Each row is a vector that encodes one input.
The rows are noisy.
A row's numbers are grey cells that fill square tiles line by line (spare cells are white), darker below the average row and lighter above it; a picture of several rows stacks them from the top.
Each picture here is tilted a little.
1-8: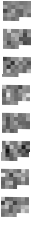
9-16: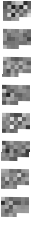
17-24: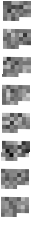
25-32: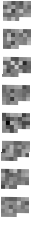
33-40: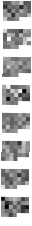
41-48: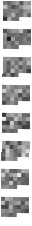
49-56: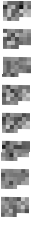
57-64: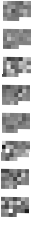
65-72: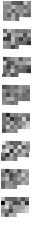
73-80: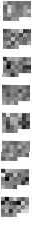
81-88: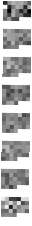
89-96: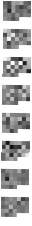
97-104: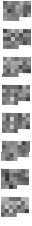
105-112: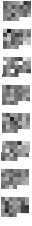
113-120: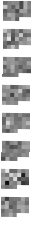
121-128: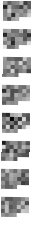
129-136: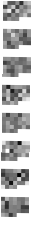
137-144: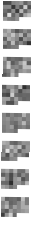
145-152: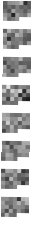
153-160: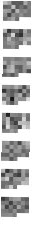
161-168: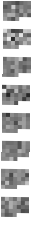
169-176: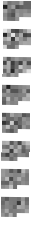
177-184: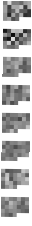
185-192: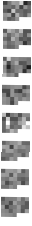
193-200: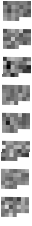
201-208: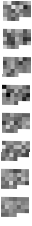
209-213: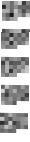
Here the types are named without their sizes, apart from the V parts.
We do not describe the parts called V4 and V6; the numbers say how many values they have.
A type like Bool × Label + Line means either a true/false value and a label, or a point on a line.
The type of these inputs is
(Bool × Bool × Bool + V6) × V4 + List(Line).
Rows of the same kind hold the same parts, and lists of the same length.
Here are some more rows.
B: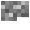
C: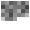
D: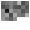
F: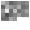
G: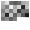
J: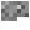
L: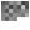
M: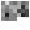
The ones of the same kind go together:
B, C
D
F, G, M
J
L

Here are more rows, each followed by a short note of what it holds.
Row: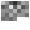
a value of V4 and a value of V6
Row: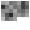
a list of one item
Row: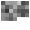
a list of two items
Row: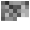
a value of V4 and a value of V6
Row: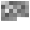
a list of two items
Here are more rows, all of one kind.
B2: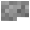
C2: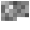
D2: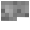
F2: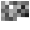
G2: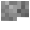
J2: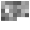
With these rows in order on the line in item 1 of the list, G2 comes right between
B2 and D2.
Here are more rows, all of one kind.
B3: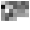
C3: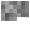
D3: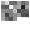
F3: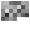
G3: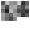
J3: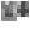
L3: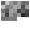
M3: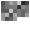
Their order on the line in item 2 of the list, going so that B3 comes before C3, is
D3, M3, G3, J3, B3, C3, L3, F3.
